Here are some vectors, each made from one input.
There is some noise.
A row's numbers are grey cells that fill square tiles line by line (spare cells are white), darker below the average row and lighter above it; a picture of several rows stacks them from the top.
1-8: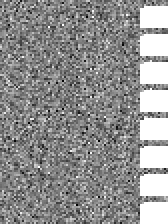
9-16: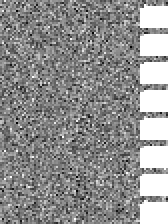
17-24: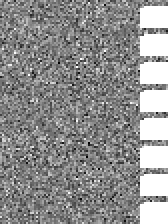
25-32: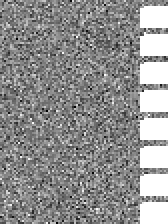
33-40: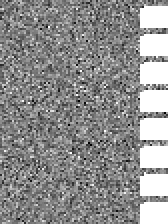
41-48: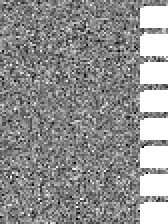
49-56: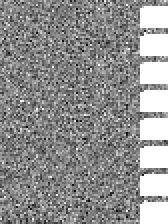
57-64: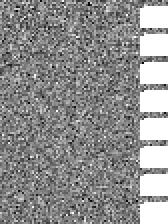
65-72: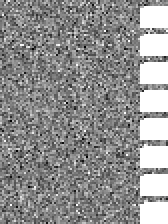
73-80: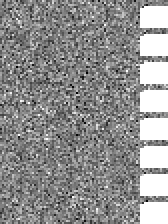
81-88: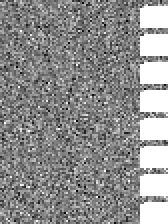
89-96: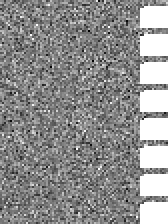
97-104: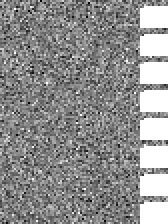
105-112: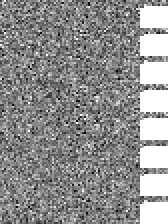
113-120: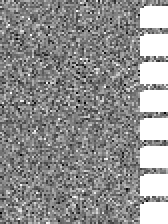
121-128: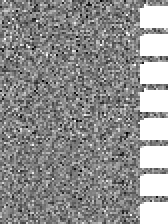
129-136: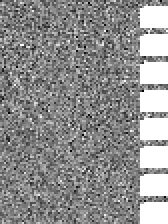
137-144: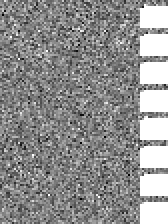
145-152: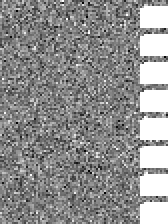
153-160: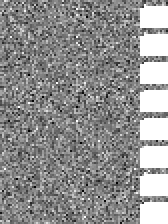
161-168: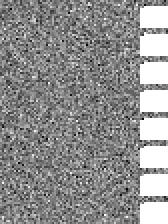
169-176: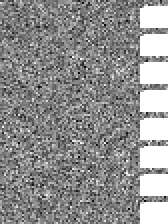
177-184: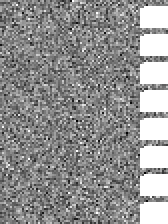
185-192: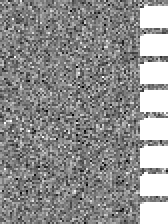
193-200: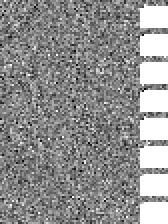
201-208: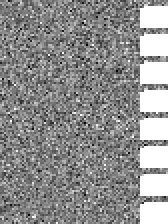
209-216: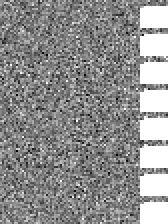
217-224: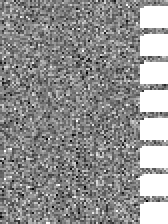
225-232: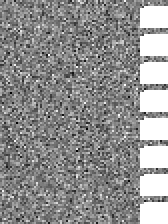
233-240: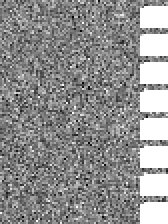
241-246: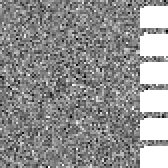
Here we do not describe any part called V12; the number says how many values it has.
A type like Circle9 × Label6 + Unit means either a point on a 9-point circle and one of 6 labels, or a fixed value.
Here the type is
(Bool × Bool × Bool + Label6) × Line6 × V12.
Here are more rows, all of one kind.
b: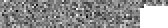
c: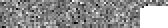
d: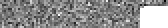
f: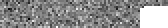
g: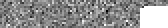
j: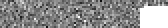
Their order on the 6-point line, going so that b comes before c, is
b, j, f, d, g, c.
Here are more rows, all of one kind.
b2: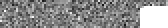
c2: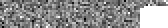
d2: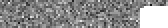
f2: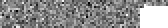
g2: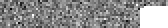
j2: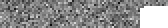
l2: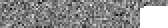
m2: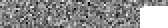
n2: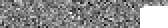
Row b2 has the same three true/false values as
c2 and g2.
